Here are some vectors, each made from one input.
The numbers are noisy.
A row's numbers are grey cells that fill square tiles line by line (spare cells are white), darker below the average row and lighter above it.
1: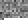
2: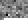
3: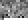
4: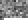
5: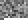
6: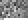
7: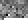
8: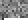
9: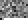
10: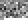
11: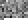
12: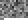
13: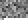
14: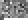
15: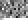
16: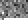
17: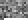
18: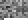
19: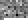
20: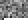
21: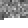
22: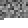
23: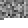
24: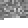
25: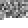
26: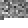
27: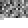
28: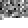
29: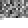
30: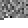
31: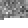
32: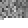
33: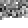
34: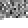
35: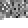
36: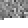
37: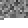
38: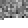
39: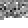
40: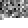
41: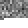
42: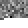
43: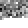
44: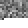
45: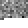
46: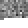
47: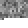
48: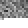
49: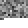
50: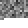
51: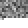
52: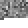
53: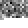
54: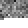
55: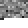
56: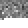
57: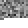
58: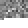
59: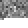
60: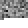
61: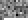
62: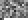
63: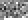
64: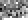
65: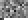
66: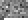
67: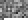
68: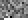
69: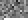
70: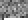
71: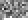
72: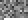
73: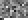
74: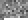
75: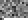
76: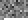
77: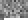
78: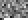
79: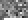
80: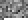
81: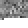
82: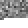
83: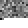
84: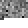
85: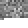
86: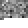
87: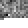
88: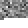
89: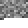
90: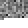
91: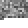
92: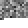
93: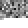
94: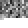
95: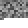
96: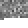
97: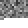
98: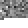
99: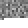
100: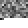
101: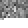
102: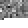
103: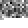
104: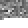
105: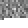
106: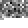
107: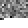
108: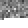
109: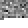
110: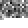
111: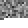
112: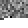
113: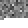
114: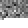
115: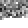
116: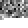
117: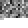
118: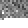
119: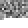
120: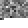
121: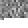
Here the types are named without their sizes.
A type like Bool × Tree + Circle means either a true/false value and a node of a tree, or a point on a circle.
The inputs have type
Label × (Tree + Unit) + Line.
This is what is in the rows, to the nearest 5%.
About 80% of them hold a label, together with either a fixed value, or a node of a tree. The rest hold a point on a line.
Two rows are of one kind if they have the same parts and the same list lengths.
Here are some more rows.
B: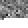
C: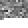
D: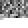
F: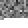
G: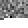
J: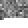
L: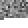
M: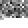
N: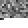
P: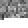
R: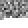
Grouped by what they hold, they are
B, C, J, L, P
D, M, R
F, G, N

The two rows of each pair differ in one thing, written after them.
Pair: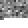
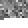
the node of the tree
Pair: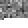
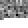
the label
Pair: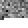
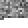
the node of the tree
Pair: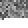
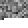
the label
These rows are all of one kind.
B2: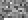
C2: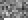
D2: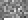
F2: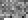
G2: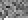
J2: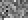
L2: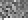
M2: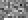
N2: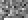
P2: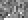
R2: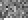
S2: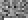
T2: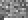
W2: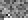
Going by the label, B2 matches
M2, N2, S2 and T2.
